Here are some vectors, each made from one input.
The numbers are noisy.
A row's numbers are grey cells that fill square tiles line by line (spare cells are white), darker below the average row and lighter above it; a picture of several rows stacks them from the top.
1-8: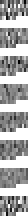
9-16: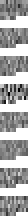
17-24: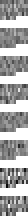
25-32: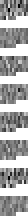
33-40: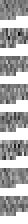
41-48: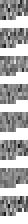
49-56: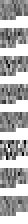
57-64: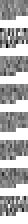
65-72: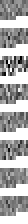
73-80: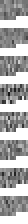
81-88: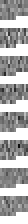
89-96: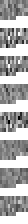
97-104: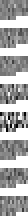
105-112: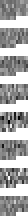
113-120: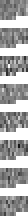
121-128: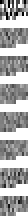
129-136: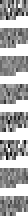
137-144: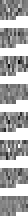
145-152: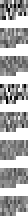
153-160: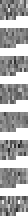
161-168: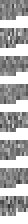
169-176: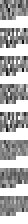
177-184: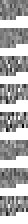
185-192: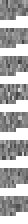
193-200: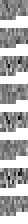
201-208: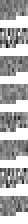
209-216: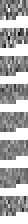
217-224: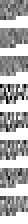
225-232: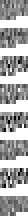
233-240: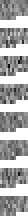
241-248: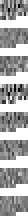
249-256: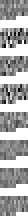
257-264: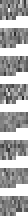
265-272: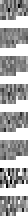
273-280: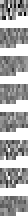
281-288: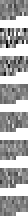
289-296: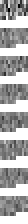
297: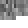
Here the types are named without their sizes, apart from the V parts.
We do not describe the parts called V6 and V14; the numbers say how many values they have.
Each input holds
a point on a line and a value of V14, together with either a point on a line, or a value of V6.
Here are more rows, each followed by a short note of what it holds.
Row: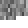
a point on a line, a value of V6 and a value of V14
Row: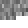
a point on a line, a value of V6 and a value of V14
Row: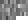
a point on each of two lines and a value of V14
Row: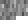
a point on a line, a value of V6 and a value of V14
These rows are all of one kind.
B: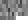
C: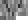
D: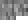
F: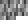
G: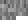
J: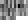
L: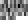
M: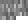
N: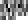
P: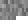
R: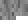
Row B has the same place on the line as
C, M and R.
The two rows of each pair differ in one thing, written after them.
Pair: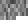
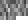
the place on the line
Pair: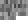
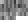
the value of V6
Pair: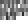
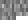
the value of V14
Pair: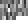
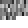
the value of V6
